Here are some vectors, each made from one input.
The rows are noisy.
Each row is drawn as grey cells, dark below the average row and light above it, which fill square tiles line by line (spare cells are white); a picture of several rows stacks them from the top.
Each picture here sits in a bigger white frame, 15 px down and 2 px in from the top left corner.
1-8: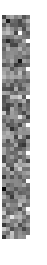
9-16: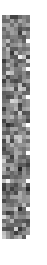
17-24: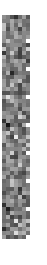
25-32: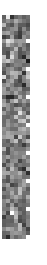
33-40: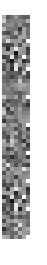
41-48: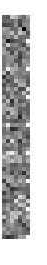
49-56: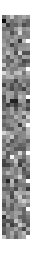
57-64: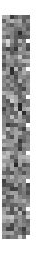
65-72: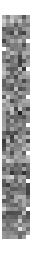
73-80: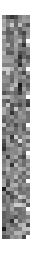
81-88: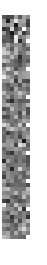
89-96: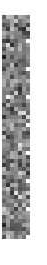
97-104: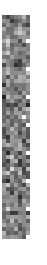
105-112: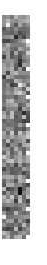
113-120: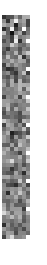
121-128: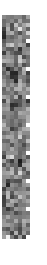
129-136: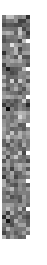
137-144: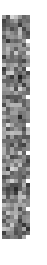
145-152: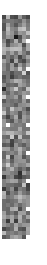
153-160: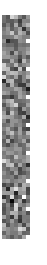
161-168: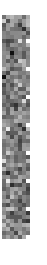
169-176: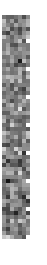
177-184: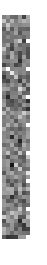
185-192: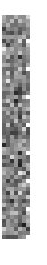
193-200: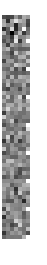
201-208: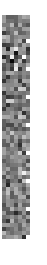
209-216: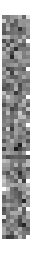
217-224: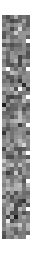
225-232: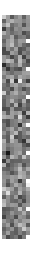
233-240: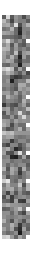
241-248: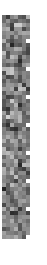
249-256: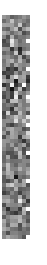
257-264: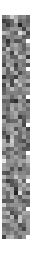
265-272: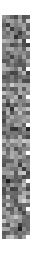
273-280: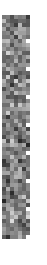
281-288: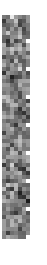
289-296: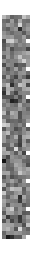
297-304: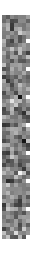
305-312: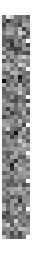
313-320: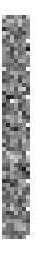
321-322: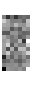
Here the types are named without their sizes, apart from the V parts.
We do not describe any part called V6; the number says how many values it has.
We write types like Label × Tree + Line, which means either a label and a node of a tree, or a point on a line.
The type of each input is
List(Line × (Line + V6)).
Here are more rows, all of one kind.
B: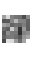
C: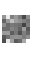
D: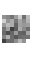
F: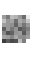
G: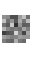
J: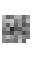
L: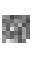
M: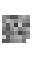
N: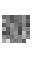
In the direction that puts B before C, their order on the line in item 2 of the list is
G, N, B, M, L, C, J, F, D.
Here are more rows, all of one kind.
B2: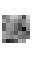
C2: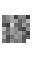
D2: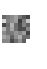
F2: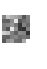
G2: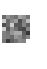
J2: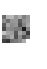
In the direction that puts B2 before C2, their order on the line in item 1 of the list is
B2, J2, F2, C2, G2, D2.
